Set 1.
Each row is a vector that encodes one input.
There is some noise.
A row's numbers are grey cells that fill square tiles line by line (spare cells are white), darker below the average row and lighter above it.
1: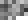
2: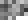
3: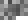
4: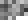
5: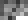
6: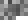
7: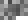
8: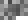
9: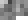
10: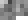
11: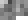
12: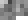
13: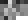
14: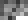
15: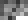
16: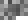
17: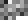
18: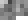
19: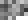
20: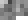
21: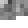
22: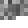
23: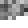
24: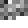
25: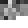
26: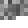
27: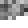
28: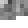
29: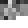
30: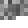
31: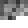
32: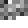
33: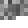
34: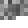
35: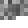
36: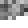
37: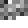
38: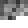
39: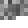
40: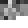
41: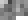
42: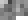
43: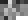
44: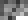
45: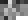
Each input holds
a point on a 6-point circle.
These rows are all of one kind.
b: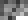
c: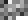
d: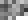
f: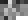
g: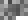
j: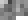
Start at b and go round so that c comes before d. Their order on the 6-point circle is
b, f, c, d, j, g.
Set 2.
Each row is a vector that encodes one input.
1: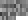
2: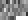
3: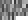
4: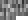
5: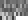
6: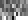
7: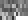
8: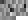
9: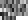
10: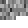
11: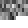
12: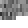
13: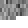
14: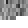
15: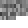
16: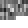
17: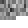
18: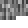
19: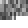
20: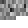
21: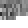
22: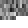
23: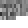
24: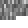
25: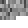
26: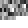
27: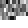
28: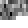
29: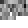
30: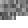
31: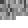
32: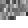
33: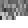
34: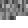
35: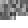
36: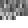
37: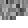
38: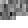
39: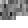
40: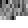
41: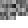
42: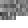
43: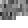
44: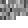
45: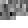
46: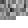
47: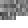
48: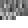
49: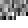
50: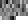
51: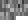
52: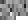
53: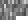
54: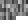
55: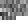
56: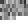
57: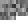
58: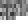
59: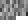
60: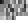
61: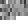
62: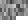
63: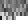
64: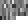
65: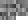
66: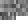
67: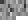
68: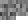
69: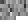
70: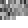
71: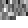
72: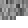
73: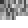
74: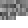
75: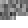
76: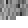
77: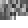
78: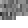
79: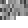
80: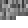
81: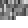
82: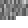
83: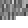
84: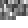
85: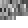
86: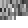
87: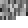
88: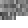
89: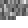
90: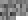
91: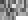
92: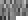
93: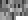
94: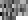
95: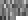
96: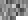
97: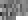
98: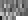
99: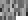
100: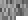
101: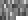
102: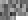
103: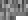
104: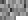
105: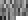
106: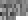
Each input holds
one of 7 labels.
